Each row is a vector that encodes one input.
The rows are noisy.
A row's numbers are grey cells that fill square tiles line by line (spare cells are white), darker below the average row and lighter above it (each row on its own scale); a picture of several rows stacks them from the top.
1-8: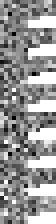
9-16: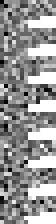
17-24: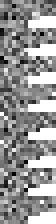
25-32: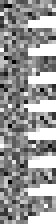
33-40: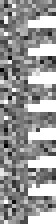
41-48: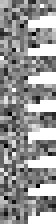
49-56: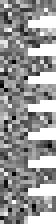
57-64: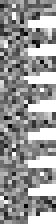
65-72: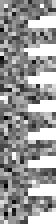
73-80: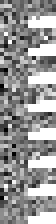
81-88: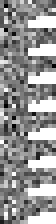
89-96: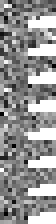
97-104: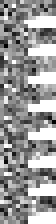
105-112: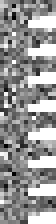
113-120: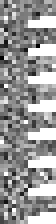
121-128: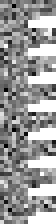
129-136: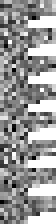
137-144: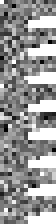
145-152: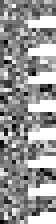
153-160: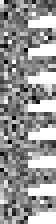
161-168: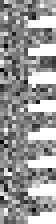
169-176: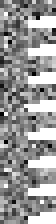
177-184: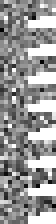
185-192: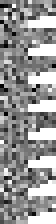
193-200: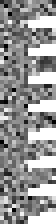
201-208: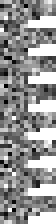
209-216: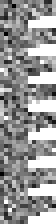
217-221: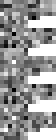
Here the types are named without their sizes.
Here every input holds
a point on a line and a true/false value.
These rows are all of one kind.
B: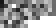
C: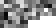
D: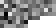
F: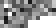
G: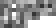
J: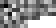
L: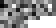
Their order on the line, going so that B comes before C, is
F, D, L, B, J, C, G.
